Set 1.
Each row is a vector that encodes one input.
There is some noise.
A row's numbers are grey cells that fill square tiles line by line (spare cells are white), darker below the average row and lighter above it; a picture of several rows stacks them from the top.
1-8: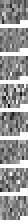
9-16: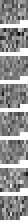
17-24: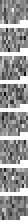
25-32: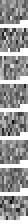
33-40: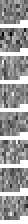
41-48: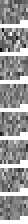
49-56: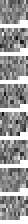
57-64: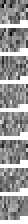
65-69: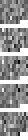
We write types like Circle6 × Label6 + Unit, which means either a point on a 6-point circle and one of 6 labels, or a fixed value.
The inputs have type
Line6 × Tree8.
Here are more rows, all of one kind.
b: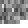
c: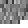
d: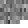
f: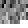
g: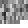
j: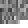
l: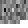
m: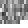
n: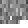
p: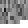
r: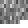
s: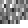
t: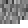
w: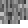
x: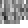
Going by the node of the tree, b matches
g, l, m and x.
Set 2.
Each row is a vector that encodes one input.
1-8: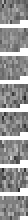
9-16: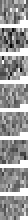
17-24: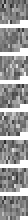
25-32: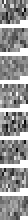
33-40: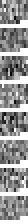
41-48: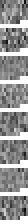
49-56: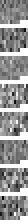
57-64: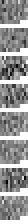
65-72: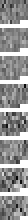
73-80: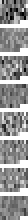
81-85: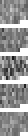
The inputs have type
Bool × Line5.
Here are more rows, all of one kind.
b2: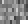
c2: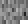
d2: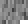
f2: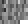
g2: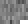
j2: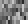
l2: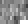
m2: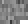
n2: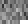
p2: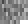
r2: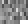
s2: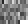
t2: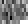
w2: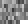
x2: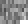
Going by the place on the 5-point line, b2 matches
g2, j2, m2 and w2.
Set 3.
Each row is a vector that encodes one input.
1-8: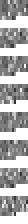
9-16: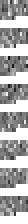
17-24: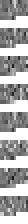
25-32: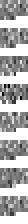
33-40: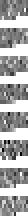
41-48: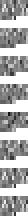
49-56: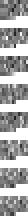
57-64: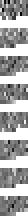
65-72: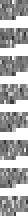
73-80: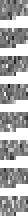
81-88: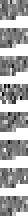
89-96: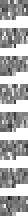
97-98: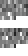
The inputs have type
List2(Circle10).
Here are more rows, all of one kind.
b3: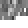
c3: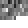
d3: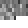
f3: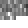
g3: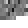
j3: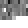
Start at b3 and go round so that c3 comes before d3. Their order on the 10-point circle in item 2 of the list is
b3, c3, g3, f3, d3, j3.
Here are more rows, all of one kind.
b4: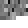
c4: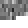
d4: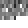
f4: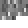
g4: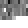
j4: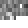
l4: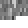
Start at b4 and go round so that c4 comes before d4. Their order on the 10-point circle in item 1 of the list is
b4, c4, l4, f4, j4, d4, g4.
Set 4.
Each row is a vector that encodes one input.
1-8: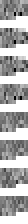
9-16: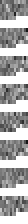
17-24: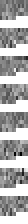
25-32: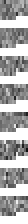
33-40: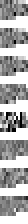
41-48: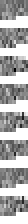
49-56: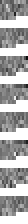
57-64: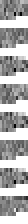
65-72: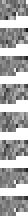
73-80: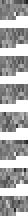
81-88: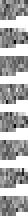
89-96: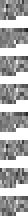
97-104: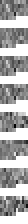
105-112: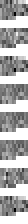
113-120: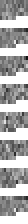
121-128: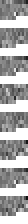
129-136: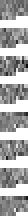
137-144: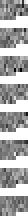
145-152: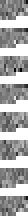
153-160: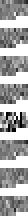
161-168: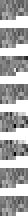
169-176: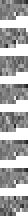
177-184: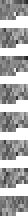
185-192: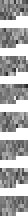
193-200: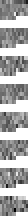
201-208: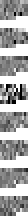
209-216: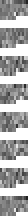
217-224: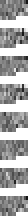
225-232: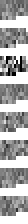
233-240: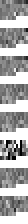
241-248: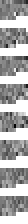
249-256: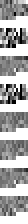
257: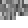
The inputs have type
Bool × Label9 + Unit.
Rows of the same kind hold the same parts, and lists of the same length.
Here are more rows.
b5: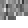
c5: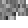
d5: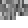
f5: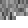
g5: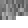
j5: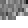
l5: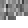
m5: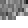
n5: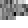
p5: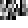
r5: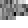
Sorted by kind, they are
b5, c5, d5, f5, g5, j5, l5, m5, n5, r5
p5

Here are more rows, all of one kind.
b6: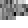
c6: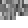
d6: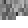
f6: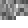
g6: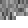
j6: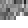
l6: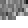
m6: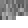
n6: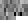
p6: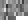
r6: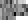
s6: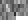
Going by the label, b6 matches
d6 and r6.
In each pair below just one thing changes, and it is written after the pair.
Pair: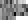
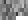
the true/false value
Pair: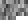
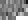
the label
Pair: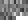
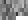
the label
